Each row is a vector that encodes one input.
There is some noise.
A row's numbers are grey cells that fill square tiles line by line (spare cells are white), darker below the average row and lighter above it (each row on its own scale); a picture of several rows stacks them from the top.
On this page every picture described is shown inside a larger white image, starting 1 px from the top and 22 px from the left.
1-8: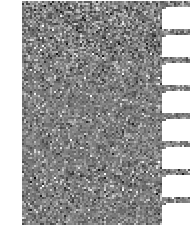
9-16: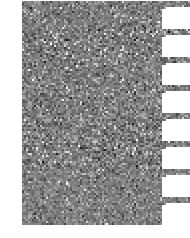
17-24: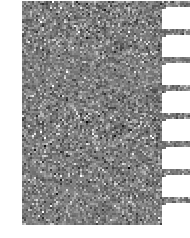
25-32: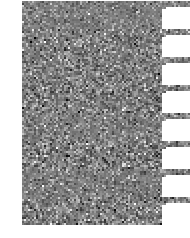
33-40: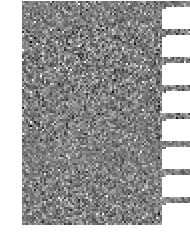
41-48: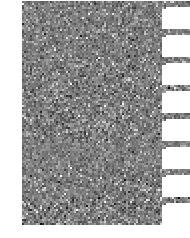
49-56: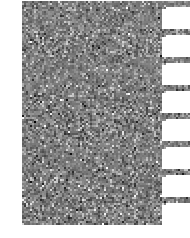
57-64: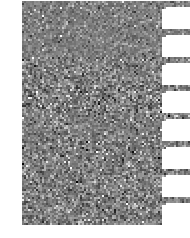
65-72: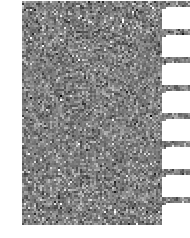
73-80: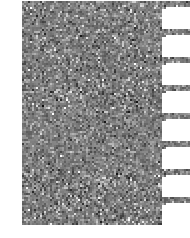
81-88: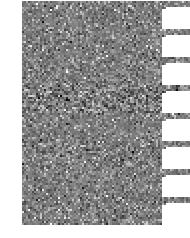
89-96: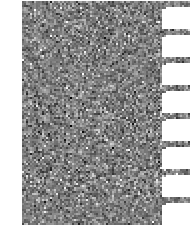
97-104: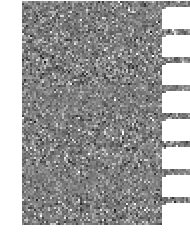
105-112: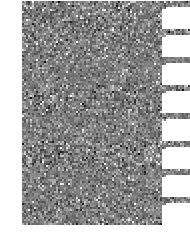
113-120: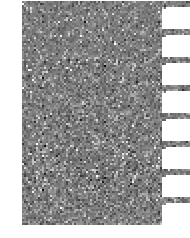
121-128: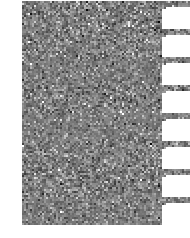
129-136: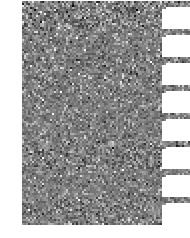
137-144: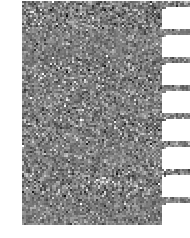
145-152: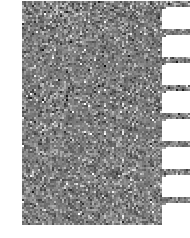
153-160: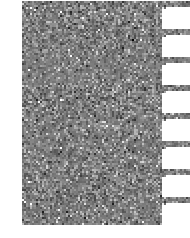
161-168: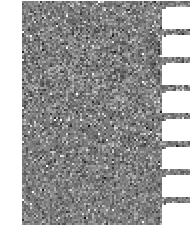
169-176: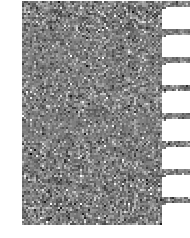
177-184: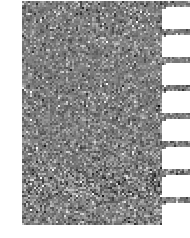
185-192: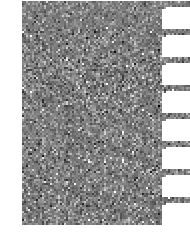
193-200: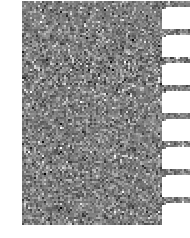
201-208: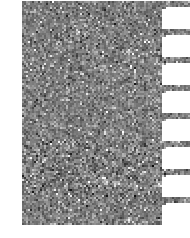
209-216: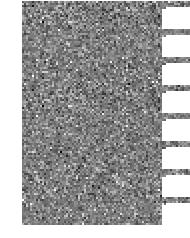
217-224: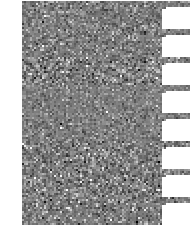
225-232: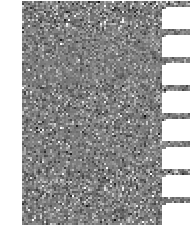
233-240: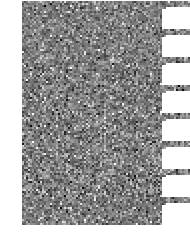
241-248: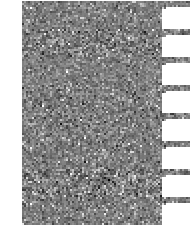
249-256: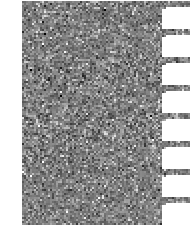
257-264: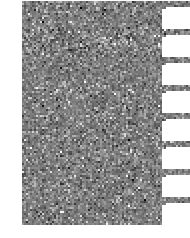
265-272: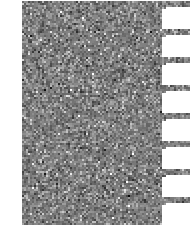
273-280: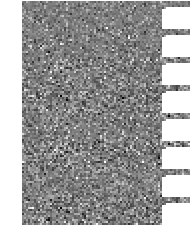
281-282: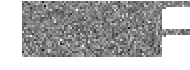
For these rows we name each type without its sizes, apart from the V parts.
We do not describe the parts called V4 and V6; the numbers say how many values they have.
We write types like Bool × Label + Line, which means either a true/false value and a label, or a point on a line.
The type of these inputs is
(Circle × V4 + Tree) × V6.
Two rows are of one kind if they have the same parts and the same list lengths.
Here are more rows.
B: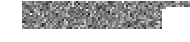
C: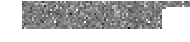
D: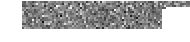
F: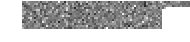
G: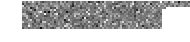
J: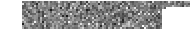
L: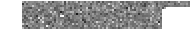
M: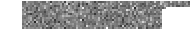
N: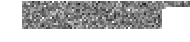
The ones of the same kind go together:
B, C, D, F, G, M
J, L, N

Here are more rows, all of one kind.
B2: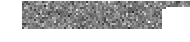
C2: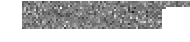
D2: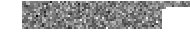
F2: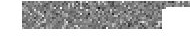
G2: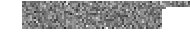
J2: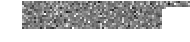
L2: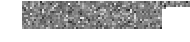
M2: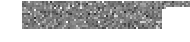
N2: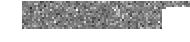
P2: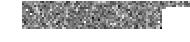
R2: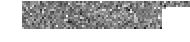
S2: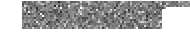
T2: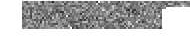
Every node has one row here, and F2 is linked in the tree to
J2 and S2.
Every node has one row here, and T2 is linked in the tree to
B2, C2, D2, N2 and P2.
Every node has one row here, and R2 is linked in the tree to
L2.
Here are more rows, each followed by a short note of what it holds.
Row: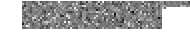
a node of a tree and a value of V6
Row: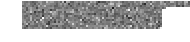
a point on a circle, a value of V4 and a value of V6
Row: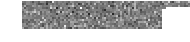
a point on a circle, a value of V4 and a value of V6
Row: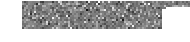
a node of a tree and a value of V6
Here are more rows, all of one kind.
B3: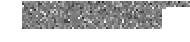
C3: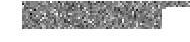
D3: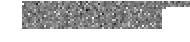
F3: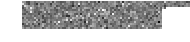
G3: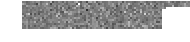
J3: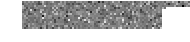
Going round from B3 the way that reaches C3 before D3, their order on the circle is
B3, G3, C3, J3, F3, D3.
